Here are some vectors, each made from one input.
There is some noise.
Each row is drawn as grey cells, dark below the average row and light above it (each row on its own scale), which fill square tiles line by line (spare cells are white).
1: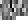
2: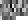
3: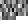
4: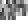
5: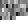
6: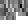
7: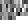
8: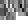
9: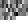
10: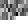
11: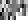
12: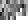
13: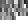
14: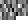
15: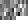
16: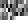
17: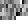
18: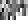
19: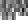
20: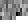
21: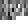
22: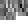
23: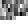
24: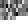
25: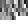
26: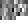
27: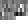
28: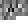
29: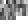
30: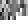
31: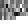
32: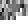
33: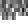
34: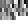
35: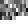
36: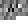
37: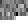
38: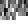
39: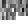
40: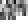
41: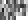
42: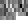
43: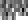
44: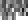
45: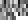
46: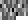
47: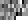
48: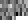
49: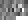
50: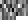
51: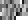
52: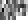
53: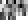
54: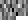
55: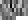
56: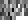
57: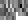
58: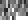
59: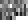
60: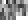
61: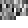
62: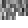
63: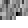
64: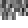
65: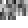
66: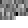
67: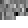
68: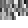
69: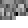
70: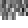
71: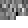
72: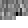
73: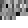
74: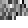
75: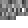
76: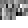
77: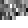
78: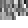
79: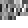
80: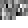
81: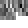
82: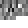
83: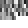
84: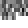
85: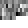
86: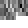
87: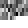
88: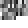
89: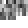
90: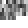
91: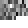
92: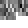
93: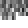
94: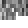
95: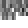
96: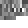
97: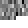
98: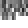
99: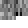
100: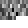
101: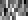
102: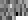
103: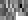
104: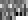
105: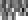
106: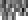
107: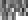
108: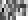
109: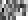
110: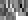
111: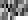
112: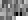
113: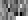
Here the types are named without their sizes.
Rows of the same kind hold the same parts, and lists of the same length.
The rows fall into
3 kinds.
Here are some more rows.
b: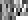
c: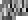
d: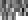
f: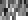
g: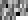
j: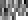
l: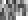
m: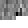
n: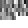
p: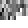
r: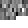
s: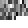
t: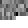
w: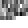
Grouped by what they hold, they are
b, c, g, m, r, s, t, w
d, f, j, n
l, p

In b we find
a point on a circle and a node of a tree.
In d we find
a node of a tree.
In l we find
a point on a line.
